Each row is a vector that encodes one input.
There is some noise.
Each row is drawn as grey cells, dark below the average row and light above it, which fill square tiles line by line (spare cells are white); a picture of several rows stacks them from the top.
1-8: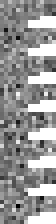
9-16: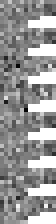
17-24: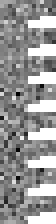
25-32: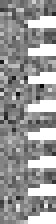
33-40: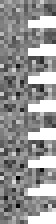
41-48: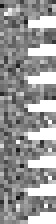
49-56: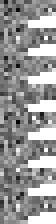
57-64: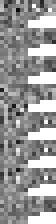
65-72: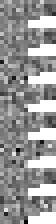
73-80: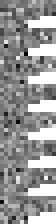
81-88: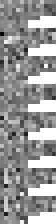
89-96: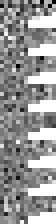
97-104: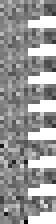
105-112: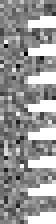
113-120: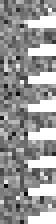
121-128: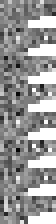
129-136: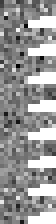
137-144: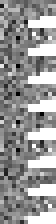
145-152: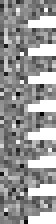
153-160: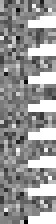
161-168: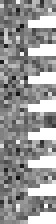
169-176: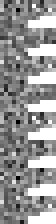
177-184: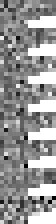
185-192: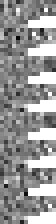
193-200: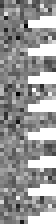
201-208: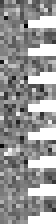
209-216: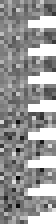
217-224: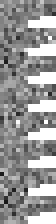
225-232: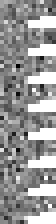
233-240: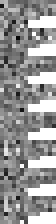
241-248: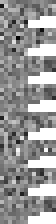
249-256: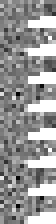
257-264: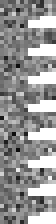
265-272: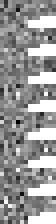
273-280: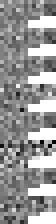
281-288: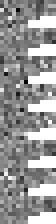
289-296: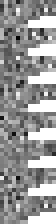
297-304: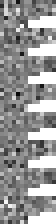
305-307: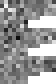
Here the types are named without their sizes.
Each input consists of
either a point on a circle, or a fixed value.
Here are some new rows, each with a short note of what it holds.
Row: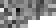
a point on a circle
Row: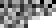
a fixed value
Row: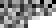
a fixed value
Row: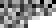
a fixed value
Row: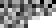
a fixed value
